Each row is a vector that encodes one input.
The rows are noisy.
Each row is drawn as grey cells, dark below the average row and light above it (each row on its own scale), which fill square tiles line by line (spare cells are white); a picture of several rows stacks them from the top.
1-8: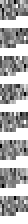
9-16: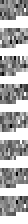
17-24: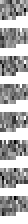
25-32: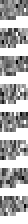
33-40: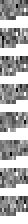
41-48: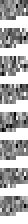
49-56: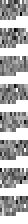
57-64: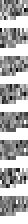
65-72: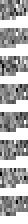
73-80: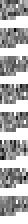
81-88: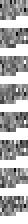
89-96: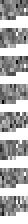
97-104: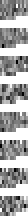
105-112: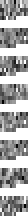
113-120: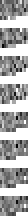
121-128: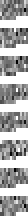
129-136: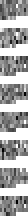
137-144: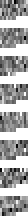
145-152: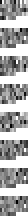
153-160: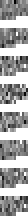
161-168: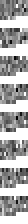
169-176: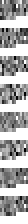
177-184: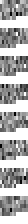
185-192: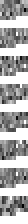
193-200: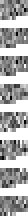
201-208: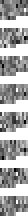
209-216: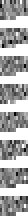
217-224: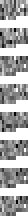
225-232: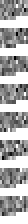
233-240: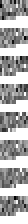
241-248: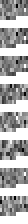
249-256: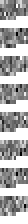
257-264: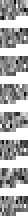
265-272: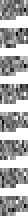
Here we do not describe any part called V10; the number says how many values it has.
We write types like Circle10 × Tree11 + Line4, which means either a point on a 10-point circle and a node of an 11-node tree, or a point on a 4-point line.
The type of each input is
List2(Bool × V10).
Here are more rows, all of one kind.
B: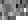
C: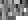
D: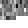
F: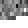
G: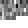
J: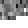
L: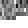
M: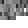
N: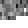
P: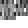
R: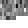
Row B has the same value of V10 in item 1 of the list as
J, M and N.
